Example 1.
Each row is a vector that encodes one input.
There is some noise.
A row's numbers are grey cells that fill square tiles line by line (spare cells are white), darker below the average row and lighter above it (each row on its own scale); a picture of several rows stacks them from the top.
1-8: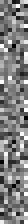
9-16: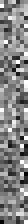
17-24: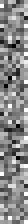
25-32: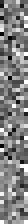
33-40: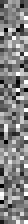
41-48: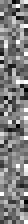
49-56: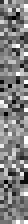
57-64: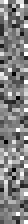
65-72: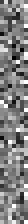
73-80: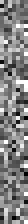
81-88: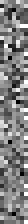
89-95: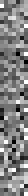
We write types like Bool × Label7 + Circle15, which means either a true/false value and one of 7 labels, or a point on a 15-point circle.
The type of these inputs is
Label11.
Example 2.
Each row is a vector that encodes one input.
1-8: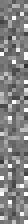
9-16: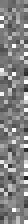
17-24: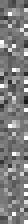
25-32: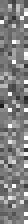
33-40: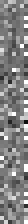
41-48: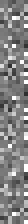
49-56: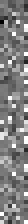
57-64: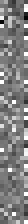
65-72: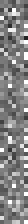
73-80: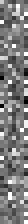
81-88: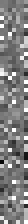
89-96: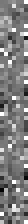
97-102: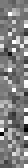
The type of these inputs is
Label11.
